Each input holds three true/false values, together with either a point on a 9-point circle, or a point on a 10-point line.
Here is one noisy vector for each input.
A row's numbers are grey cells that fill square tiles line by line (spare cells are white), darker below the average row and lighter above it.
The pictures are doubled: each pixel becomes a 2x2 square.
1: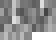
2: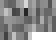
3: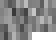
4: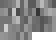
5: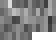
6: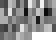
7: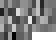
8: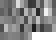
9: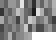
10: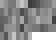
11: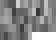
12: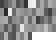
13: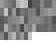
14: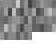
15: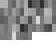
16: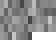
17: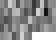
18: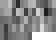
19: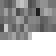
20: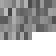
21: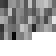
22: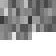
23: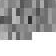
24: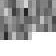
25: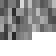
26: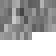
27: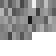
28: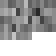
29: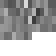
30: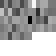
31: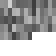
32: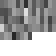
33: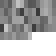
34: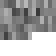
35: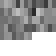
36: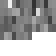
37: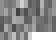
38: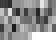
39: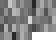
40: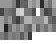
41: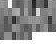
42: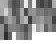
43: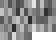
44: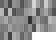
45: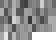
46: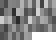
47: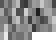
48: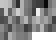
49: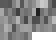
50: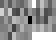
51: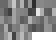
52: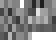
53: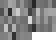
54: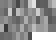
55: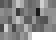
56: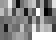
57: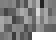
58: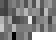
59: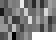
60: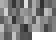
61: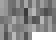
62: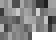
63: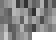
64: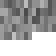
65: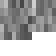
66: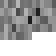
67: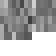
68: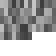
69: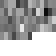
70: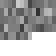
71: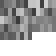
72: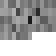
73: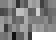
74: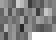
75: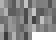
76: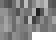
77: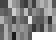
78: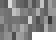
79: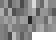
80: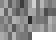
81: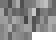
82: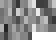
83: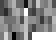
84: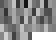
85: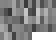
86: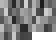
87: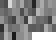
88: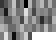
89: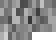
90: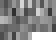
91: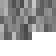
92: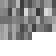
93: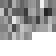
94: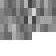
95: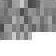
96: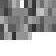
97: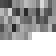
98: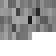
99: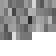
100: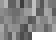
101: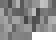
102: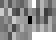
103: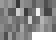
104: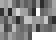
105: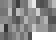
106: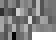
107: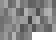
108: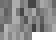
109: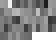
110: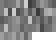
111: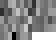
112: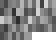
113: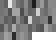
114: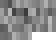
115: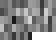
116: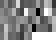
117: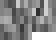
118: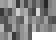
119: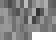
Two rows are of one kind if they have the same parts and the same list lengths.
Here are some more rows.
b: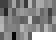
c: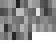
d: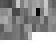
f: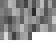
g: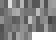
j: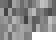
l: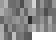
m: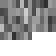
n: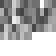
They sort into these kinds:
b, c, f, g, m
d, j, l, n

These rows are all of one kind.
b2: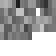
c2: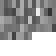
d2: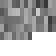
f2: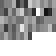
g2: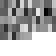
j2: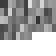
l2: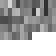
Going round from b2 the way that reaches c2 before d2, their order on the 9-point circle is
b2, c2, f2, g2, d2, j2, l2.
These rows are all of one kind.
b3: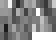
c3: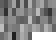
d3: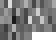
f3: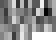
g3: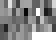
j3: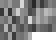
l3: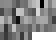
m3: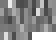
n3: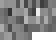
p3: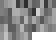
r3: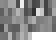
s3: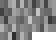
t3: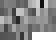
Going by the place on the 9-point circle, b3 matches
d3, g3 and m3.
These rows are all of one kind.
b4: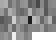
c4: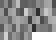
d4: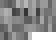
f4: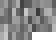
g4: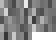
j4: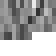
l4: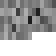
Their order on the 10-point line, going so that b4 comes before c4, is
b4, c4, f4, j4, d4, l4, g4.
